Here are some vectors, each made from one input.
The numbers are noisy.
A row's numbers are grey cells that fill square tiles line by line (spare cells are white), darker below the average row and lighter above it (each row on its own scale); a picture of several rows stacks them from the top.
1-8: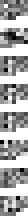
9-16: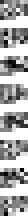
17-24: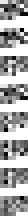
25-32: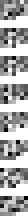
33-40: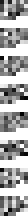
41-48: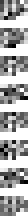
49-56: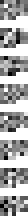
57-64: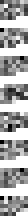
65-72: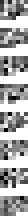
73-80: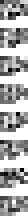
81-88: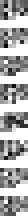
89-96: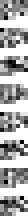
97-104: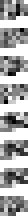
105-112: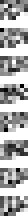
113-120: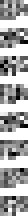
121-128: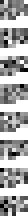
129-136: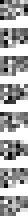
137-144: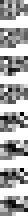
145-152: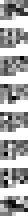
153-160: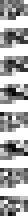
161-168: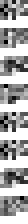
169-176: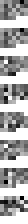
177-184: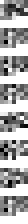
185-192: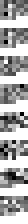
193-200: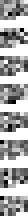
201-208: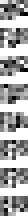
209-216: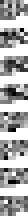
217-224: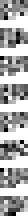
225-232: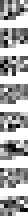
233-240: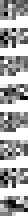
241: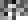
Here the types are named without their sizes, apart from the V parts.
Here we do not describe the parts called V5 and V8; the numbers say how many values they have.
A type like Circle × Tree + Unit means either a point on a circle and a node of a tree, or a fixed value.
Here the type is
Bool × V5 × V8 + Line.
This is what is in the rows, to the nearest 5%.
About 55% of them hold a point on a line. The rest hold a true/false value, a value of V5 and a value of V8.
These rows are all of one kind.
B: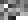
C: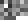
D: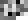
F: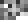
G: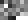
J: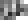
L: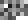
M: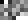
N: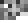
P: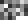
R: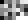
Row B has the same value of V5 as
D, F and N.
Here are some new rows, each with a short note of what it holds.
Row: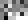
a point on a line
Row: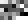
a point on a line
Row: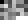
a true/false value, a value of V5 and a value of V8
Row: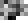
a true/false value, a value of V5 and a value of V8
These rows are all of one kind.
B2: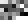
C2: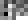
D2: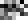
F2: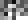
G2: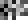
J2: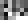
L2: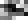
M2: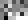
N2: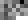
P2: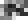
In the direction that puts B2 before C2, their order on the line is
L2, P2, B2, D2, N2, M2, J2, C2, F2, G2.
